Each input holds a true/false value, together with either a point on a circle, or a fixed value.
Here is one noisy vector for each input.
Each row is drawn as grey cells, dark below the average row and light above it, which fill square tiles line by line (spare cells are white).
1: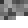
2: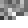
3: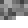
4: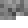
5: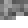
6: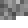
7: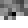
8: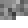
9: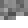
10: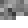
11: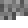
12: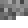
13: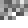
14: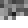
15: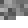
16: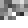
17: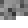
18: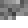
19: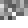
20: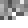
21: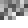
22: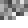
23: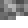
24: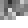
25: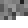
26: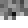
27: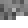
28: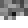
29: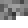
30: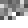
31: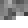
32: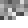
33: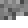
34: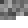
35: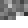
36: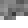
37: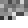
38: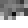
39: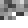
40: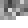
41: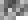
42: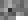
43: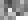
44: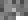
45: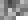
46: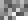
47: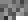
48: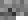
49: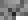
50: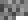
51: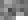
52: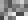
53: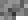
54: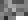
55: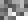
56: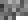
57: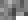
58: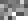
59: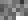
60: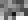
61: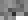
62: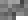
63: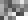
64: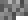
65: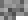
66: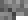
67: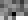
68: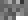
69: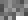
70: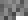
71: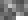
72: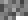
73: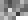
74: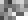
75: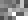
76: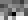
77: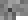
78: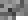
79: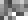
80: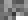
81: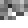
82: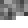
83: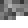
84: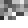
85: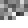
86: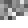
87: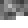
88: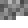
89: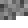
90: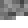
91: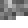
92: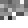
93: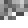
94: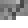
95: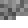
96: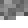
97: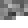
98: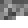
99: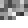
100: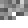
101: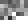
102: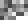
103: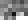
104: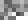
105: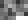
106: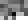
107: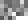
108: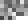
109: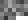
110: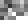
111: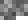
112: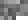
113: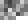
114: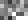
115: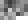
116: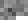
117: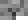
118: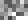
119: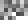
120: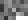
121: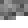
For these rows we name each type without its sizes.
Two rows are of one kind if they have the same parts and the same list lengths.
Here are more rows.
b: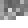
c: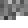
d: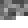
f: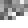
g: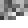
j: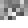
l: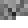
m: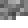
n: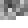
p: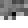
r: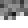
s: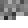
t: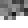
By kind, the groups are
b, n, p, r, t
c, d, f, g, j, l, m, s

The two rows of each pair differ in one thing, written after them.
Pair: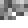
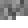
the true/false value
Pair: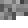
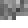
the place on the circle
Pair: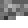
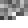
the true/false value
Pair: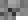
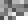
the true/false value
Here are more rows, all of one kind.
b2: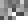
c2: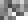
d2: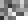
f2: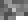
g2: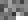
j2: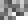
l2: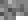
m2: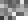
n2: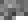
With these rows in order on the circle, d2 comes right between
c2 and g2.
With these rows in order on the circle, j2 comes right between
c2 and l2.
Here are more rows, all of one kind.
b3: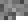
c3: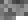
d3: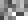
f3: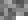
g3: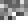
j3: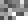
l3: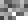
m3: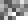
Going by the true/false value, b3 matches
c3 and f3.
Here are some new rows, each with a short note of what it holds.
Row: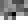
a true/false value
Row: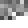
a point on a circle and a true/false value
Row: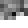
a true/false value
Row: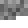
a point on a circle and a true/false value
